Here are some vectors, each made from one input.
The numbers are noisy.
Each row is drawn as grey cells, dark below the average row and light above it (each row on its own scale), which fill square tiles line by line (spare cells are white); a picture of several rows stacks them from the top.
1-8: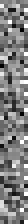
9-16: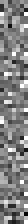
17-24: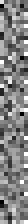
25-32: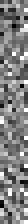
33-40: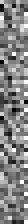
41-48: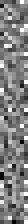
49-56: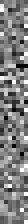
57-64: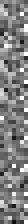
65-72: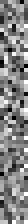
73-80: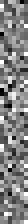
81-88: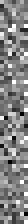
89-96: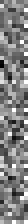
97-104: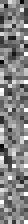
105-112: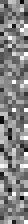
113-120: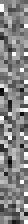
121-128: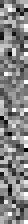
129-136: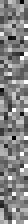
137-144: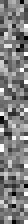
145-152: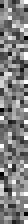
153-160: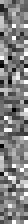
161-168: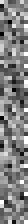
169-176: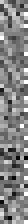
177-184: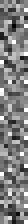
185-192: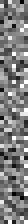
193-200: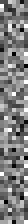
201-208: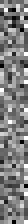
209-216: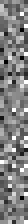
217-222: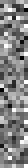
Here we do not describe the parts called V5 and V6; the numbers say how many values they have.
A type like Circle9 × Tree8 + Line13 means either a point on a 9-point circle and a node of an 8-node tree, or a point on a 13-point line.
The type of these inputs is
Bool × V5 × V6 + Tree7.
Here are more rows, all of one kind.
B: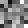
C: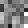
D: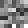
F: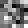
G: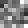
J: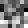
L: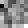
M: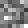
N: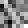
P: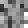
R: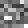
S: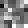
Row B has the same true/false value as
G, L, N and S.
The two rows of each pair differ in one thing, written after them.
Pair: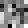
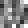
the true/false value
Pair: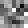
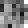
the value of V6
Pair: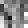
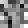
the value of V5
